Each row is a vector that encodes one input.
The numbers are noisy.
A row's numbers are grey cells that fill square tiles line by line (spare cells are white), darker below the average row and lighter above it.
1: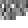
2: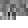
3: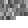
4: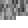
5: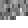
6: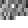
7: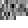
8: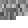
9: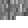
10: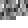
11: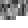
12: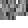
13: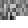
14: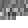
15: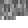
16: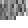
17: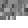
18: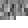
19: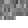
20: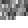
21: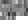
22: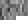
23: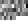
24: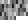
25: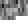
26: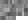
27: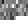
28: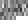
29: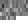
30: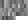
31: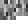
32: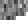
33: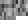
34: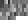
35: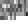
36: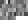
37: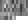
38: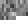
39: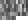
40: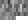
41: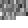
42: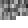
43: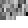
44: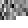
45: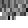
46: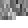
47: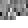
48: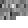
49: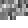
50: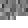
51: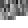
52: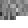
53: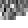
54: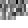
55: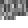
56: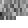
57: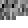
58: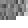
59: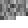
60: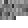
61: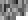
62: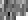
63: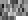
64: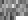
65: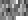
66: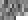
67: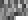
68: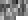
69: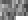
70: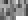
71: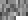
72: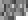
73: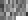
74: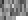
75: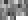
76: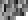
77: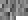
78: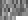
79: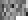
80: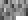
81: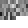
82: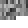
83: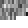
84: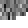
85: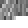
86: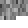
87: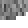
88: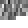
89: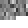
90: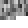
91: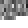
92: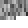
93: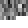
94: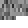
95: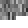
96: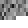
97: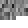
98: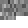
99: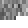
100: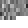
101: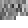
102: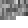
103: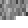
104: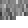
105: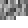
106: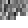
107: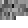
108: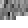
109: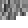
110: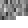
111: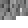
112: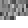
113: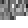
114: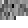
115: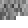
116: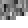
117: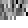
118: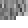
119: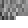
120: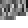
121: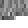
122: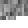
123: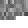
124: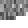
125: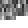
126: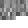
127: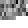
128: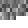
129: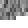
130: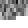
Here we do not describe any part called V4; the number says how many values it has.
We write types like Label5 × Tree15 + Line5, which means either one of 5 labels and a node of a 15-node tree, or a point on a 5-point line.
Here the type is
Label7 × Line7 × List2(V4).
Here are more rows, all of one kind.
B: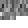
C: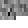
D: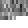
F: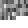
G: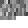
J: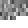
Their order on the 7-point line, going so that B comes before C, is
B, C, F, G, J, D.
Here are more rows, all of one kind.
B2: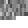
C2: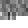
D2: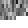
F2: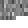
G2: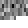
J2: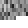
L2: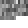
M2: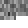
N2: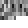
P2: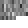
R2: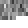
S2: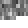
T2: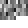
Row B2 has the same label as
G2 and J2.
